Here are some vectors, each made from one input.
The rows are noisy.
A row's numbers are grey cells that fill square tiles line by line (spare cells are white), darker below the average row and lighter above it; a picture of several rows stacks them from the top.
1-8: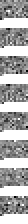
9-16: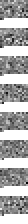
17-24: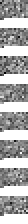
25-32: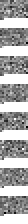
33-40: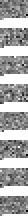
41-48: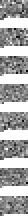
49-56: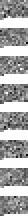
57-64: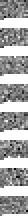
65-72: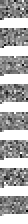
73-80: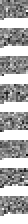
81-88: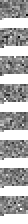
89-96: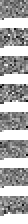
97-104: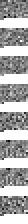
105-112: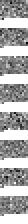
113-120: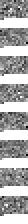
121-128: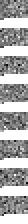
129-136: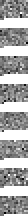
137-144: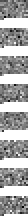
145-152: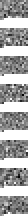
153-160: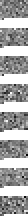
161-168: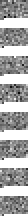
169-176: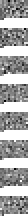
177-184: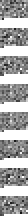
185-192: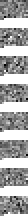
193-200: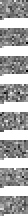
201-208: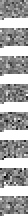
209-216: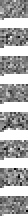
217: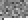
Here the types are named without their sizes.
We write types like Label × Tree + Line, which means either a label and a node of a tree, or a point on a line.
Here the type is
Label × (Label + Line).
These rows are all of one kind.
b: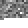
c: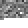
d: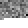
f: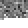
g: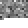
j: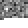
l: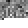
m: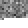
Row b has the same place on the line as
j and m.
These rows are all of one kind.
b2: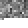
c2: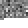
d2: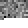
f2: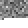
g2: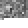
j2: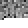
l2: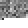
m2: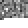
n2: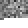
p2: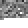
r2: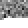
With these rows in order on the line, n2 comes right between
l2 and r2.
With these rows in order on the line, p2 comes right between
c2 and g2.
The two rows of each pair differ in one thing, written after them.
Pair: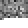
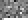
the place on the line
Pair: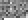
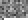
the place on the line
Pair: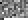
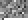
the label
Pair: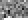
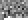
the place on the line
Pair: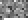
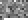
the place on the line
